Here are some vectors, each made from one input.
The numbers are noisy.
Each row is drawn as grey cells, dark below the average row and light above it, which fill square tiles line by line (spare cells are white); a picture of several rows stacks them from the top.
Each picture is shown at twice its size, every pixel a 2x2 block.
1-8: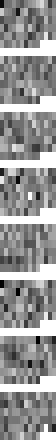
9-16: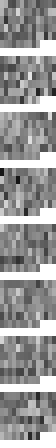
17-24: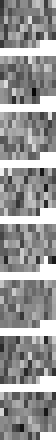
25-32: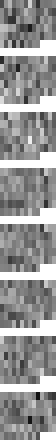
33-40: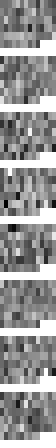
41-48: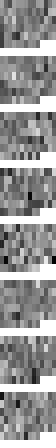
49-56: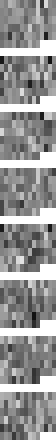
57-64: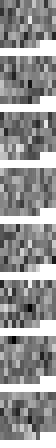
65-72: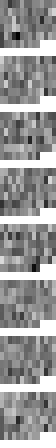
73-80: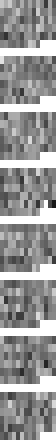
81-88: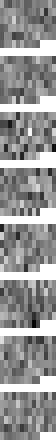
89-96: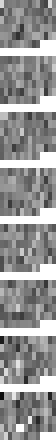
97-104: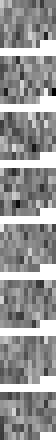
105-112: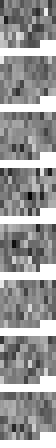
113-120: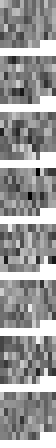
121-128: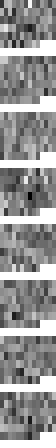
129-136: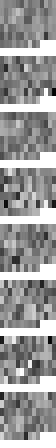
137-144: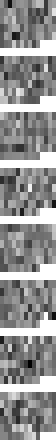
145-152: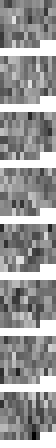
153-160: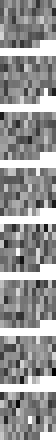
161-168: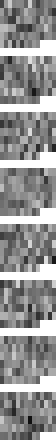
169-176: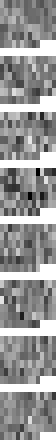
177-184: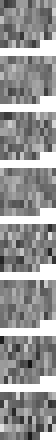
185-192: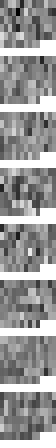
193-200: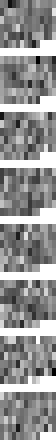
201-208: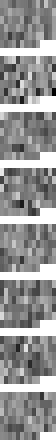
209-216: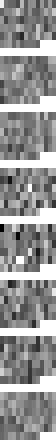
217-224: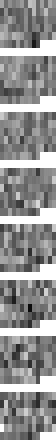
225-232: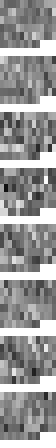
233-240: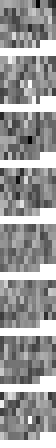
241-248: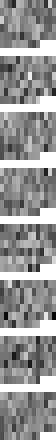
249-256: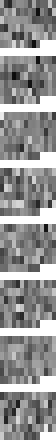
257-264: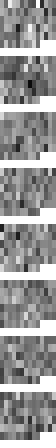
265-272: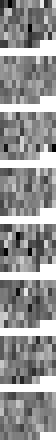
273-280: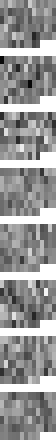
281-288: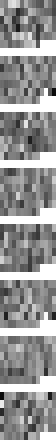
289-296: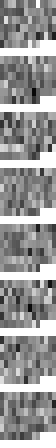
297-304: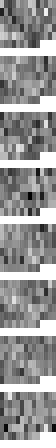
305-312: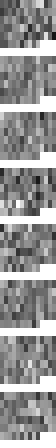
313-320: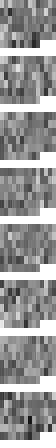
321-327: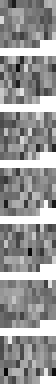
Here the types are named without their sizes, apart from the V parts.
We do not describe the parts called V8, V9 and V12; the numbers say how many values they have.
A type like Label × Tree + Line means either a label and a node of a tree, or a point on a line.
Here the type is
Bool × Line + Label × V8 × V9 + V12.
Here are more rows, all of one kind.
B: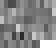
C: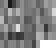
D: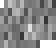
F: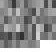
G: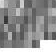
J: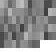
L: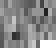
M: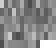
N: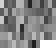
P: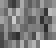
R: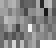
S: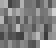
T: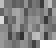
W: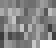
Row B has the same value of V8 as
C, S and T.
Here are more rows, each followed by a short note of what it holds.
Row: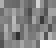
a label, a value of V8 and a value of V9
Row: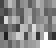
a point on a line and a true/false value
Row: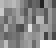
a label, a value of V8 and a value of V9
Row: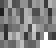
a point on a line and a true/false value
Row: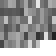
a point on a line and a true/false value
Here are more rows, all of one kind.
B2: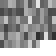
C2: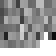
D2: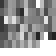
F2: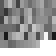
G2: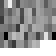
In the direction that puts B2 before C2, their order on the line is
B2, D2, C2, F2, G2.
